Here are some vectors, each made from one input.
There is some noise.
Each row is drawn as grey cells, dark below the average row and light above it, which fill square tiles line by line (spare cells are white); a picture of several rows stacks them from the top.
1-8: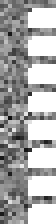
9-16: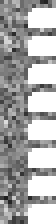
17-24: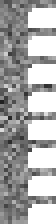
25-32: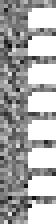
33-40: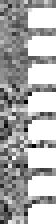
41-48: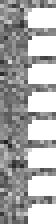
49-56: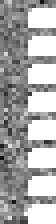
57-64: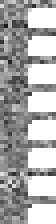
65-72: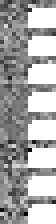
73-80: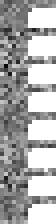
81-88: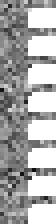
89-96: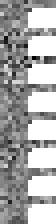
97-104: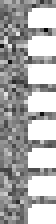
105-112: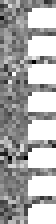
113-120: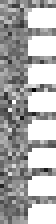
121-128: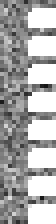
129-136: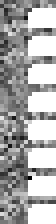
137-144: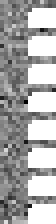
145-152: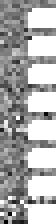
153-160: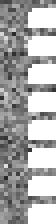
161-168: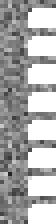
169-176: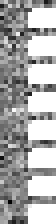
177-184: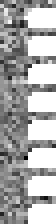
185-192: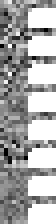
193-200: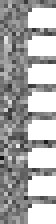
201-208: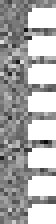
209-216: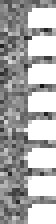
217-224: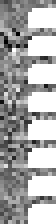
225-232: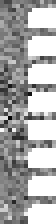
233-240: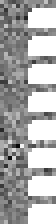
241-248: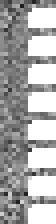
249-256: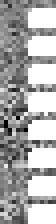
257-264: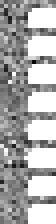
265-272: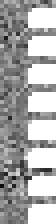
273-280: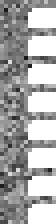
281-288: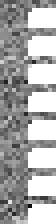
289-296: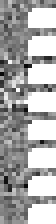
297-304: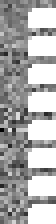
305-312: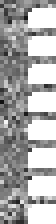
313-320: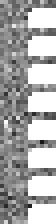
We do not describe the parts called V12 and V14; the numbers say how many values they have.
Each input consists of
either a point on each of two 3-point lines and a value of V14, or three true/false values, or a value of V12.
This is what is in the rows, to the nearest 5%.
About 45% of them hold a point on each of two 3-point lines and a value of V14. About 35% of them hold three true/false values. The rest hold a value of V12.
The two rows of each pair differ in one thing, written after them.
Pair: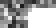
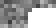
the place on one of the two 3-point lines
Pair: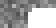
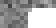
the place on one of the two 3-point lines
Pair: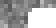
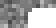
the value of V14
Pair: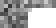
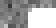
the value of V14
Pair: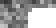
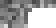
the place on one of the two 3-point lines
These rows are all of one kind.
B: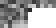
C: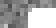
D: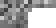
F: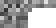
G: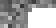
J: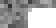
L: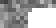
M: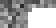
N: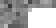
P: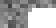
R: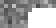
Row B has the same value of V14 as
D and L.
